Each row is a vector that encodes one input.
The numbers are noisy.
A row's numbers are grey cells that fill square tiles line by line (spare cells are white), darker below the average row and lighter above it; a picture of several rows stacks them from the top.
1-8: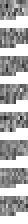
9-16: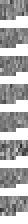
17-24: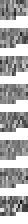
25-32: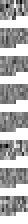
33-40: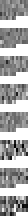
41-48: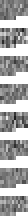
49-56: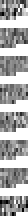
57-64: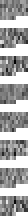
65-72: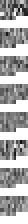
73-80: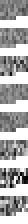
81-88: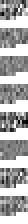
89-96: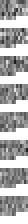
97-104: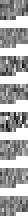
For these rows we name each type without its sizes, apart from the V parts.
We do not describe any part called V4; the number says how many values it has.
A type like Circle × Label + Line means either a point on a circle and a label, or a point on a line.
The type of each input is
List(Line) + V4 × V4.
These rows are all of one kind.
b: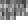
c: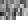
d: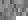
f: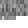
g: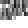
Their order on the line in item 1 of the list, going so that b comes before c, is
b, g, f, d, c.
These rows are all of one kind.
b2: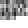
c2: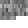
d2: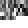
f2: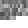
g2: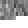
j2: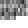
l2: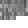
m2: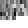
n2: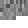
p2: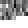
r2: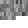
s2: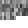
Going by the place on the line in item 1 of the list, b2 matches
c2, g2 and r2.
